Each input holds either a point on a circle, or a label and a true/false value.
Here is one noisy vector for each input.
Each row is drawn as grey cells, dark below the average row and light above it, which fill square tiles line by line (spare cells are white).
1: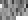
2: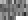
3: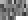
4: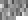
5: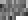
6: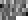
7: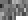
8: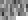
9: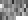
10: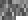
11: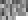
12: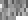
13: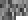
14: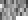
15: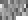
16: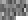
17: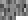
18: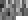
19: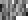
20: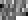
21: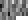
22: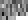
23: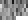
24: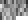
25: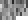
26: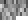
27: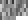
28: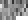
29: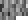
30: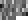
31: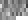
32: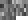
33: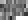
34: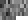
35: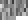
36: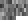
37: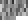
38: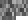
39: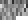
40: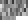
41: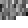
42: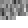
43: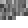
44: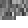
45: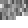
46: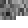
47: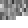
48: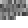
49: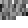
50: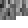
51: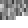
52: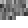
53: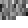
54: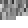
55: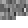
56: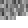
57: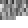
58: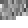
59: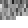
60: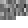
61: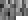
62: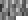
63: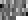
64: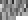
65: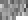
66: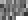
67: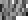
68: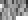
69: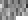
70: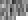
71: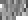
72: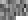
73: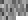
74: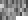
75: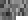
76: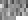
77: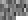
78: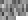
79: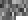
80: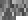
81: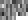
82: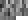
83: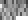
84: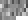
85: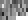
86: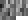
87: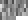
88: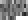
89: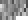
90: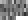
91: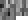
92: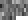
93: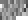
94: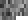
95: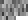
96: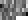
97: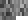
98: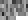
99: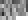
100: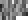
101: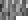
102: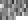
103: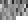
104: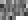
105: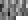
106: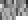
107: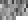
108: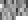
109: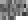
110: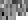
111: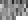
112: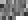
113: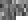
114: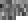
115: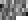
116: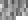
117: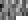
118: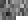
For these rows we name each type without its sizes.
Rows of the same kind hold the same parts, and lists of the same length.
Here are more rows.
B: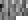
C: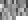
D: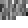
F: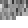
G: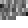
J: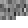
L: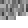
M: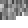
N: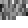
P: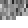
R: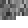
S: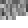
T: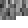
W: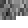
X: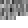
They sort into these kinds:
B, D, G, J, N, R, T, W
C, F, L, M, P, S, X

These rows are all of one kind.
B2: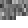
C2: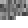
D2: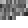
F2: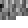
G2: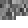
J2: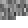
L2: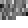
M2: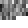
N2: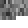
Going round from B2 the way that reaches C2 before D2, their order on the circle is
B2, J2, C2, D2, L2, M2, F2, N2, G2.
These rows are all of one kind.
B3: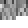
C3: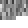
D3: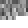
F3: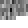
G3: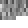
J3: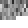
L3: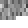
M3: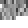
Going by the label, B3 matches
D3 and M3.
